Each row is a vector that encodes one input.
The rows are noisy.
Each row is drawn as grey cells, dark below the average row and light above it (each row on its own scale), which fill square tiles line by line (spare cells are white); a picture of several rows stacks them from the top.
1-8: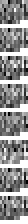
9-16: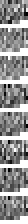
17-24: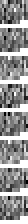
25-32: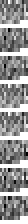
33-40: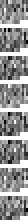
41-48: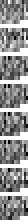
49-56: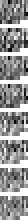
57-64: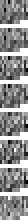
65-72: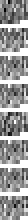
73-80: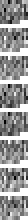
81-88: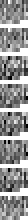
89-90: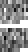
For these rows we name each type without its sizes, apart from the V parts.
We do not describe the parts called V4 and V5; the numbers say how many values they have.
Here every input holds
either a point on each of two lines and a value of V5, or a true/false value and a value of V4.
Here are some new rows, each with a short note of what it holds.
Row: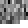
a point on each of two lines and a value of V5
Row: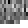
a point on each of two lines and a value of V5
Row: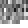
a true/false value and a value of V4
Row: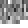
a true/false value and a value of V4
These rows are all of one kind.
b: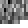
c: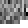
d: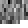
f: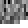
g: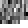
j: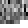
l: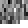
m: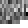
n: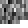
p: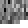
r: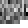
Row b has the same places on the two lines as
d, g and l.
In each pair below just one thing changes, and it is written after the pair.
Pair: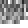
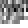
the value of V4
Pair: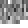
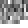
the true/false value
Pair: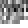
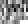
the value of V4
